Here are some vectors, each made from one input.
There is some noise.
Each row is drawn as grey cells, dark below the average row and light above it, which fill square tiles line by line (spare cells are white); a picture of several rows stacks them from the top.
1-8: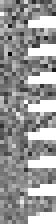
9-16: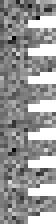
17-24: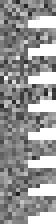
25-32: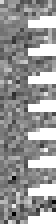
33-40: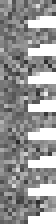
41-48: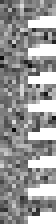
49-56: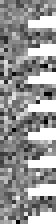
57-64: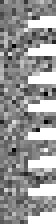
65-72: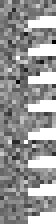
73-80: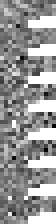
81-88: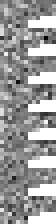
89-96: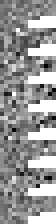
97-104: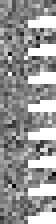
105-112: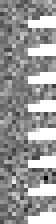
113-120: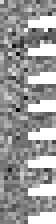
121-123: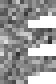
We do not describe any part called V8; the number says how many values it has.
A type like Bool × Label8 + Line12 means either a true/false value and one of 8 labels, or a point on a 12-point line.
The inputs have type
Line6 × (Line9 + V8).
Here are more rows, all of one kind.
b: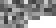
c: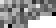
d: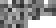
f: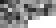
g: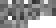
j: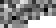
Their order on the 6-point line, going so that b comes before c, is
j, f, b, d, g, c.
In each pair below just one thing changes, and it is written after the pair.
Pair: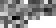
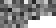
the place on the 6-point line
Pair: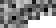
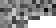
the place on the 6-point line
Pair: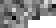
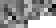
the place on the 6-point line
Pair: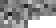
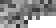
the place on the 6-point line
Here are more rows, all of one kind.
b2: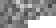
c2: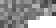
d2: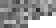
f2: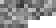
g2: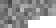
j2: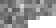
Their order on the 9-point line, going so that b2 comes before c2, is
d2, b2, j2, c2, g2, f2.
